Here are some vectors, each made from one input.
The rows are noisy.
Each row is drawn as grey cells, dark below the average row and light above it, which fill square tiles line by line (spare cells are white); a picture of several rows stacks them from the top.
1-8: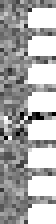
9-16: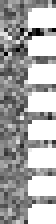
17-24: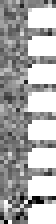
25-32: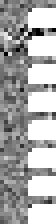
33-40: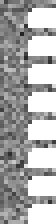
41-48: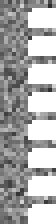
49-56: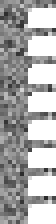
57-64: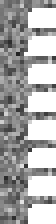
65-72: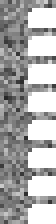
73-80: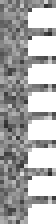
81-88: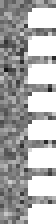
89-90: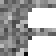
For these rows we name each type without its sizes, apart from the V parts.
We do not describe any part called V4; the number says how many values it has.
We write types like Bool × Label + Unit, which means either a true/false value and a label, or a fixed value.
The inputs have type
List(Bool × V4).
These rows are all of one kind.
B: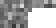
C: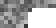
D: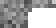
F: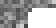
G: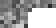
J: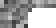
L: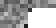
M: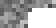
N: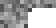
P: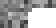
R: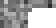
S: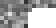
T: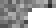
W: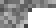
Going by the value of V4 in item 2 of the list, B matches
C, M, S and W.
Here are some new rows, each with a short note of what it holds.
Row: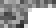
a list of one item
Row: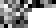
the empty list
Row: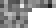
a list of two items
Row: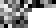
the empty list
